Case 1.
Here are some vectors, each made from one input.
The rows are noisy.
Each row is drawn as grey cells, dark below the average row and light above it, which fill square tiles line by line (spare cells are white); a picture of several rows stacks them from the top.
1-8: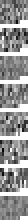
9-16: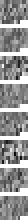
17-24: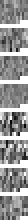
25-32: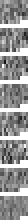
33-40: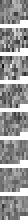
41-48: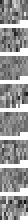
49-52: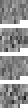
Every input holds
a point on a 7-point line, together with either a fixed value, or three true/false values.
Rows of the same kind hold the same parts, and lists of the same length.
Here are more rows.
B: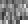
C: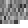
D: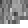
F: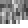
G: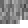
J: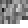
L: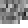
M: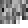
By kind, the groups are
B, C, D, F
G, J, L, M

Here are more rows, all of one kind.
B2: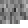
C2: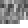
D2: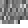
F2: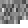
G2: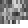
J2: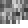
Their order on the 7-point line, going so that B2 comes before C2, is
G2, F2, D2, B2, J2, C2.
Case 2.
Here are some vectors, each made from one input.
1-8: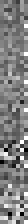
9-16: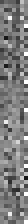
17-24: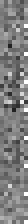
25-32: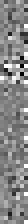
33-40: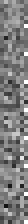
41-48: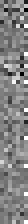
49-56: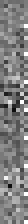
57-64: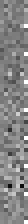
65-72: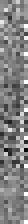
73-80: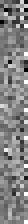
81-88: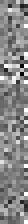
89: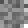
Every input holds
a list of up to two points on a 7-point line.
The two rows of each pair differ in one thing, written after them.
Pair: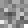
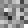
the place on the 7-point line in item 2 of the list
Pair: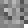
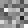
the place on the 7-point line in item 2 of the list
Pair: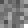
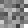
the place on the 7-point line in item 2 of the list
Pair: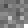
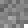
the place on the 7-point line in item 1 of the list
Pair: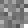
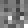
the place on the 7-point line in item 2 of the list
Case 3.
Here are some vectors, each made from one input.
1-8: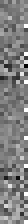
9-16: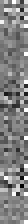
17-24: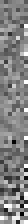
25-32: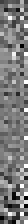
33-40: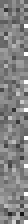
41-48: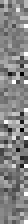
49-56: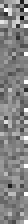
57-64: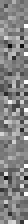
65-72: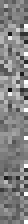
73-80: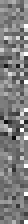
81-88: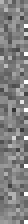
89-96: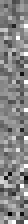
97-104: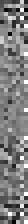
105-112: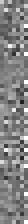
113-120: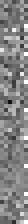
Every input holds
a list of up to two points on a 7-point line.
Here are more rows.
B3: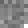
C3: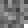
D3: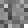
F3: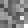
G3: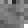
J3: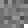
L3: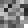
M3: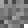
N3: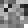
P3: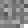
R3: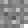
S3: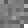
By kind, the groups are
B3, F3, P3, R3
C3, D3, G3, J3, M3, S3
L3, N3

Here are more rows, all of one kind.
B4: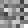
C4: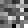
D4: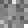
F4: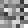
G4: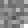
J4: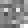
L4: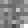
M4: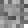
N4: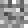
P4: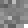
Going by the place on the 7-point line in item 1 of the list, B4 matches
F4 and J4.
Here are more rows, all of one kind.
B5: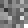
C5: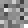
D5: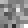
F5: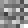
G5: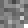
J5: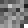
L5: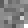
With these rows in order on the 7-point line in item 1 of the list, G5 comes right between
B5 and F5.
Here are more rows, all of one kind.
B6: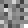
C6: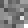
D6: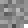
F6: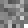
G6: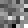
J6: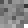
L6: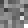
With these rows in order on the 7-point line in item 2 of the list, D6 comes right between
G6 and J6.
